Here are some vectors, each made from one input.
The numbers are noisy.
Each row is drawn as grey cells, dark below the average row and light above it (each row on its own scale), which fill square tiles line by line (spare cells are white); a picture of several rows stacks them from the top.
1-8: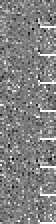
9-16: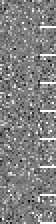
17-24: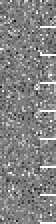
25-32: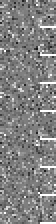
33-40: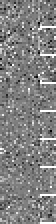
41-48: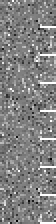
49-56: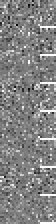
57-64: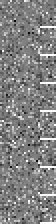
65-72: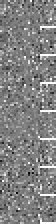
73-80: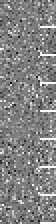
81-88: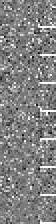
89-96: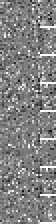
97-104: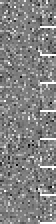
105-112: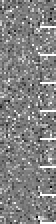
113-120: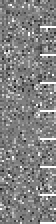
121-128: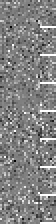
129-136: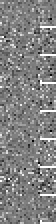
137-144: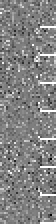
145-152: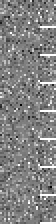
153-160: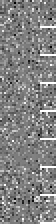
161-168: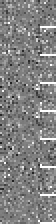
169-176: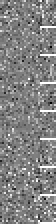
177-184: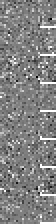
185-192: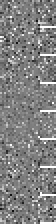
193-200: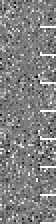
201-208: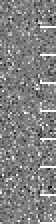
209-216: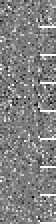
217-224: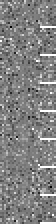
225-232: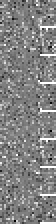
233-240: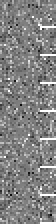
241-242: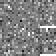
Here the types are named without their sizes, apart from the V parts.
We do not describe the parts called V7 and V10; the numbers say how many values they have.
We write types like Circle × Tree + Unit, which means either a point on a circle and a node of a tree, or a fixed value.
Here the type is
(Label + Line × V10) × V7.
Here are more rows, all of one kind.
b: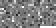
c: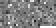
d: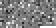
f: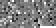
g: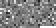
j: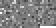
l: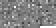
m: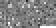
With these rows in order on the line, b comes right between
j and m.
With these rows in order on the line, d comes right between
g and l.
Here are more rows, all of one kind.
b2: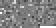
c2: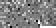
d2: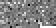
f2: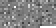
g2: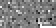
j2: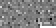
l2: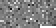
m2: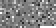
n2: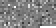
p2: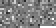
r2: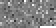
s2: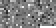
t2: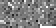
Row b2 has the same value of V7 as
m2, p2 and s2.
